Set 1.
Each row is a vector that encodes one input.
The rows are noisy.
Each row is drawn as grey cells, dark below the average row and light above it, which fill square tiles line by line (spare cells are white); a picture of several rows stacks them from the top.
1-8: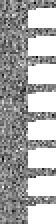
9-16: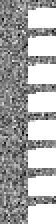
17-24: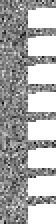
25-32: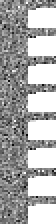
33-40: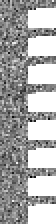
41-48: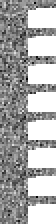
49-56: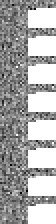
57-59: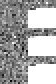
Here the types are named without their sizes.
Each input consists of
a label, together with either a fixed value, or three true/false values.
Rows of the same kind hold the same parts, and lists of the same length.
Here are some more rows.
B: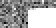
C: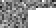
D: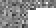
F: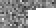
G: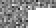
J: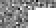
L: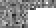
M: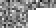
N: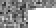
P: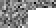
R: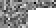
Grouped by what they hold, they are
B, N
C, D, F, G, J, L, M, P, R

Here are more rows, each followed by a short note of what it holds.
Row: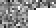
a label and three true/false values
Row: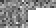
a label and three true/false values
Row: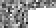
a label
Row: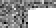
a label
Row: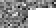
a label and three true/false values
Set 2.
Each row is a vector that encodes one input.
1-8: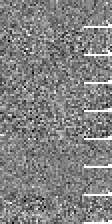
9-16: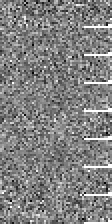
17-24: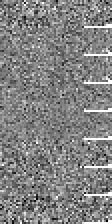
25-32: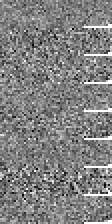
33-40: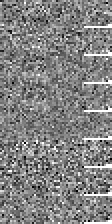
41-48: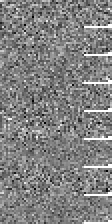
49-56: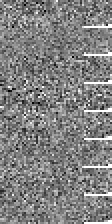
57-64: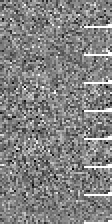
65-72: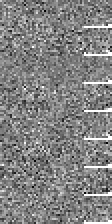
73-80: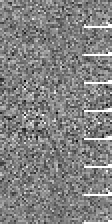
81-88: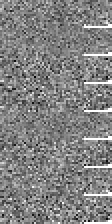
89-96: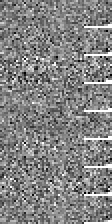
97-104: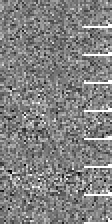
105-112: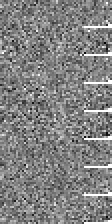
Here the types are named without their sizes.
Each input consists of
either a label, or a point on a line.
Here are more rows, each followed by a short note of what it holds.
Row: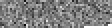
a point on a line
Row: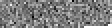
a point on a line
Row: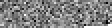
a label
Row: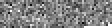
a point on a line
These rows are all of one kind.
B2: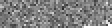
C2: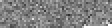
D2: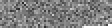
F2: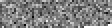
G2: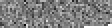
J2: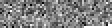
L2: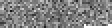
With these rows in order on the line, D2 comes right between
C2 and L2.
